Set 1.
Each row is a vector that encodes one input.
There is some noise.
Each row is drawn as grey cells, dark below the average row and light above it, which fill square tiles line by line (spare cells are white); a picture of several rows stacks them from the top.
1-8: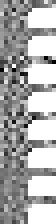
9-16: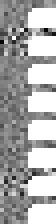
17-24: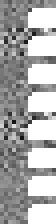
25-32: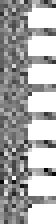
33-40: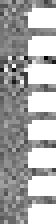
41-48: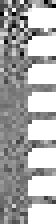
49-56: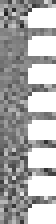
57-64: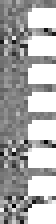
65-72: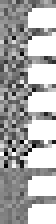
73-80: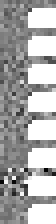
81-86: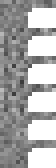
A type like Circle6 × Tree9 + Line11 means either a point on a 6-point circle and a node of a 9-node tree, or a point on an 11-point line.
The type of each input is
Bool × Label12.
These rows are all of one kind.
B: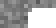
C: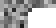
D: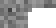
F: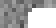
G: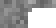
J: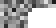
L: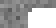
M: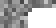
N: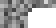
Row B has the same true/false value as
F, G and N.
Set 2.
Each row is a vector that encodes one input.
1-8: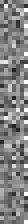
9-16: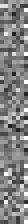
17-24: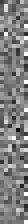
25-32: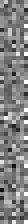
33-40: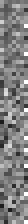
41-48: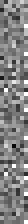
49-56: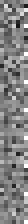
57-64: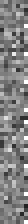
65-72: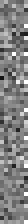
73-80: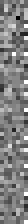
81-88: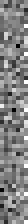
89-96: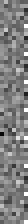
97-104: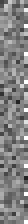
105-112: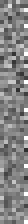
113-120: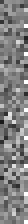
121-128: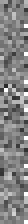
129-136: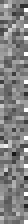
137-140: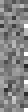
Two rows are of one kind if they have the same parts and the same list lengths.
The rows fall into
3 kinds.
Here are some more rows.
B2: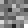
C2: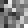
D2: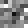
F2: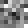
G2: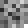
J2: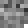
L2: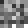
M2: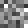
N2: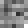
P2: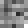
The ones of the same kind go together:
B2, J2, N2, P2
C2, D2, F2, G2, L2
M2

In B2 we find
four true/false values.
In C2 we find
a point on a 16-point circle.
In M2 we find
a fixed value.
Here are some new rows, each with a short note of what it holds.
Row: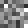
a fixed value
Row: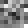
a point on a 16-point circle
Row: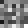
a point on a 16-point circle
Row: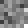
a point on a 16-point circle
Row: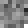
four true/false values
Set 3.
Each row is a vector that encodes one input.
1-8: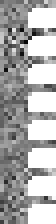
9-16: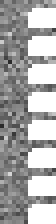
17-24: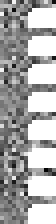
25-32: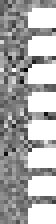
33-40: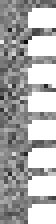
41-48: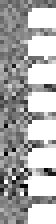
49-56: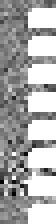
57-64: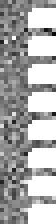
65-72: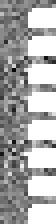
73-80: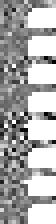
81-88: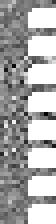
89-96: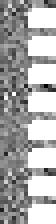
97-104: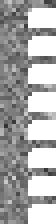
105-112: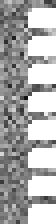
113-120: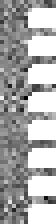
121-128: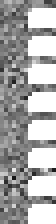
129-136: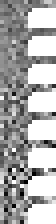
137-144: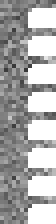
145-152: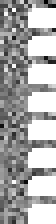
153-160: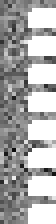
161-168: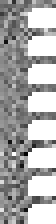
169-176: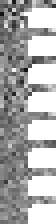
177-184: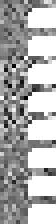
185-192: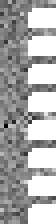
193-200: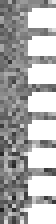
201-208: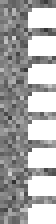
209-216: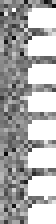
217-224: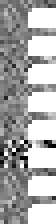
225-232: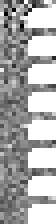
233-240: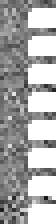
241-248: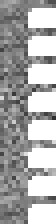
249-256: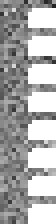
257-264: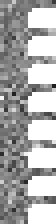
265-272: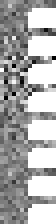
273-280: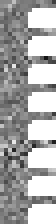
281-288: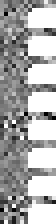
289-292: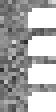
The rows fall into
2 kinds.
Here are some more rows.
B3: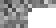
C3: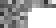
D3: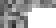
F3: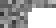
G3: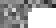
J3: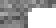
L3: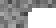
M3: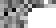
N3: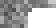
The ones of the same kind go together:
B3, C3, D3, F3, M3, N3
G3, J3, L3

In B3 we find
one of 5 labels.
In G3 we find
three true/false values.
